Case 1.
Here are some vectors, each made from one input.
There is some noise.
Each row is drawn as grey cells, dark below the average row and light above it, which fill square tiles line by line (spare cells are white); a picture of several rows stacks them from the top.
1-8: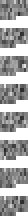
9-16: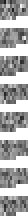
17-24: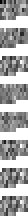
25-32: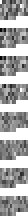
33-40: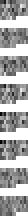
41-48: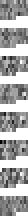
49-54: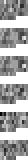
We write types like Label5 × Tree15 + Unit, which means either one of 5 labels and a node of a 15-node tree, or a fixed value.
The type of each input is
Line4 + Line7.
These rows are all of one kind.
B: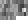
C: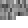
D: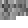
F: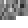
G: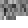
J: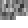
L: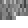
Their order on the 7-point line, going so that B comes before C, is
B, J, F, L, C, D, G.
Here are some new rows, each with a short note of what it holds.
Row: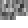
a point on a 7-point line
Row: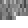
a point on a 7-point line
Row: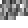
a point on a 4-point line
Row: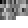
a point on a 4-point line
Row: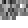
a point on a 4-point line
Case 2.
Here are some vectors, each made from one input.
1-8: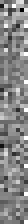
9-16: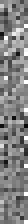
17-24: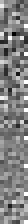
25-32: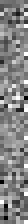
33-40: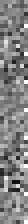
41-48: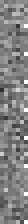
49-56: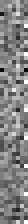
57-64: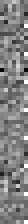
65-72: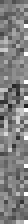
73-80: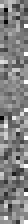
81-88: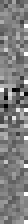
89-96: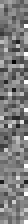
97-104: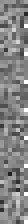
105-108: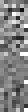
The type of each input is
Line11 × (Tree13 + Unit).
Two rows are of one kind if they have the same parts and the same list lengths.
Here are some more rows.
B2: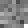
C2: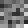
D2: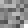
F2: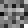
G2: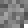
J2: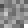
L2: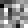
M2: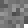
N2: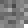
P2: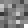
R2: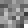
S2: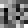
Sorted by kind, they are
B2, C2, D2, G2, J2, M2, R2, S2
F2, L2, N2, P2

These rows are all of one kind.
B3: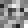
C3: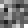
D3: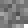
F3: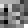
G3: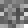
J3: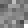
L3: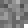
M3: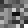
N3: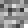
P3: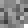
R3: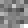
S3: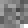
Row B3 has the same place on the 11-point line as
L3, M3 and S3.
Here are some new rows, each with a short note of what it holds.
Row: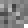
a point on an 11-point line
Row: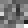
a point on an 11-point line and a node of a 13-node tree
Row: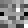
a point on an 11-point line
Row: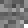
a point on an 11-point line
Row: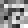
a point on an 11-point line
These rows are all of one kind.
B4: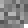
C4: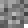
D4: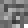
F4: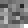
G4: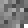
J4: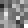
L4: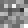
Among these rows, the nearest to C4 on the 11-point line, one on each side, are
B4 and F4.
